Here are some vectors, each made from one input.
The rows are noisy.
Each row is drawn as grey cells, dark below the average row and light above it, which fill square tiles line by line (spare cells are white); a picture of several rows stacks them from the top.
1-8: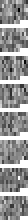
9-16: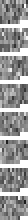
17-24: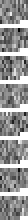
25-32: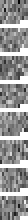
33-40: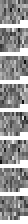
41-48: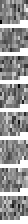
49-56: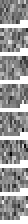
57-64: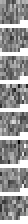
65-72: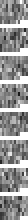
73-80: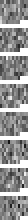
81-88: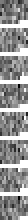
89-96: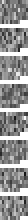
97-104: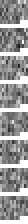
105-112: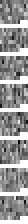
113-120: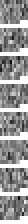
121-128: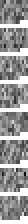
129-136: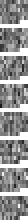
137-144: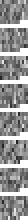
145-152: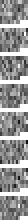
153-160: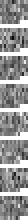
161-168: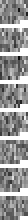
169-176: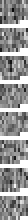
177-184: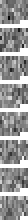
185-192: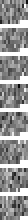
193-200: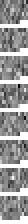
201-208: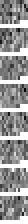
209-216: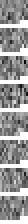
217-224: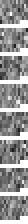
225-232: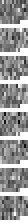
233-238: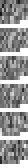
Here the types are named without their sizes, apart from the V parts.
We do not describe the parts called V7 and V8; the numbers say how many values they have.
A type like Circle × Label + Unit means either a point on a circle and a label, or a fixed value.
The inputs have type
Circle × (Line + V7) × (Line + V8).
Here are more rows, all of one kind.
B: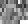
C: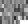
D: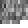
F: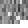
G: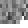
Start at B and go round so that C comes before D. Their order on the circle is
B, G, F, C, D.
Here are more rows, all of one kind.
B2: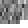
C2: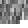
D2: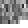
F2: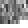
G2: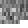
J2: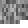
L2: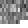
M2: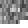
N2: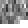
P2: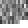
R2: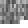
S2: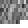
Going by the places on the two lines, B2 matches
D2, F2 and N2.
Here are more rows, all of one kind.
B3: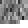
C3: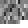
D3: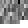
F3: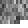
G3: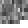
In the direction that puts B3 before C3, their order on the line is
F3, B3, G3, C3, D3.
